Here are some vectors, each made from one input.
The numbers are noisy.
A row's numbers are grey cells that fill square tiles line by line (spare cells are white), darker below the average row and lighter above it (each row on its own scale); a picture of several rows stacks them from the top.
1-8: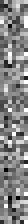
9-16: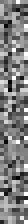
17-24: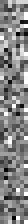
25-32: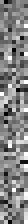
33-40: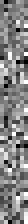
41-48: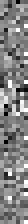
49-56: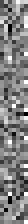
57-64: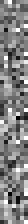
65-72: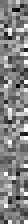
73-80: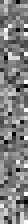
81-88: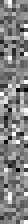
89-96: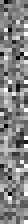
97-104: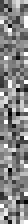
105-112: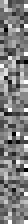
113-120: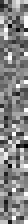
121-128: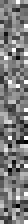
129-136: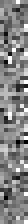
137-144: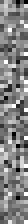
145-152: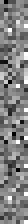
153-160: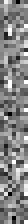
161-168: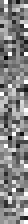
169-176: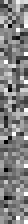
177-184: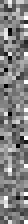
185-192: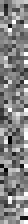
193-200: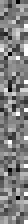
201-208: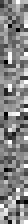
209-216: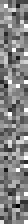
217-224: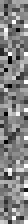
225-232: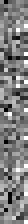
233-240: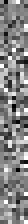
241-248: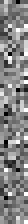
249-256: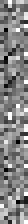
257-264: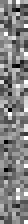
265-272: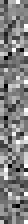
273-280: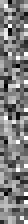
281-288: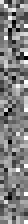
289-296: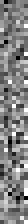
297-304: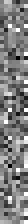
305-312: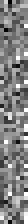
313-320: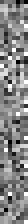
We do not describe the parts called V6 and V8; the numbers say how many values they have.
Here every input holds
a value of V8, together with either one of 7 labels and a point on a 13-point line, or a value of V6.
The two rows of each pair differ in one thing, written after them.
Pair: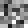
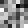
the value of V8
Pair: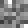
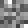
the place on the 13-point line
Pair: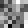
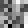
the place on the 13-point line
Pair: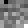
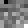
the place on the 13-point line
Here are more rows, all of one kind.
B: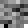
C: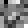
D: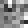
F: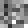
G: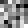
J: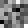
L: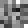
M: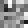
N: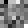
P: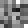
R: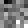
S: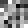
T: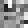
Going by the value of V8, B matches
J, L and P.
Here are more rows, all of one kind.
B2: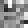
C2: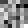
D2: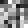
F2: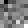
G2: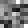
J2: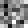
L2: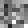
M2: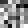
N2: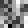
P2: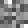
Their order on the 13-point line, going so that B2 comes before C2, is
J2, D2, B2, F2, P2, M2, N2, C2, L2, G2.
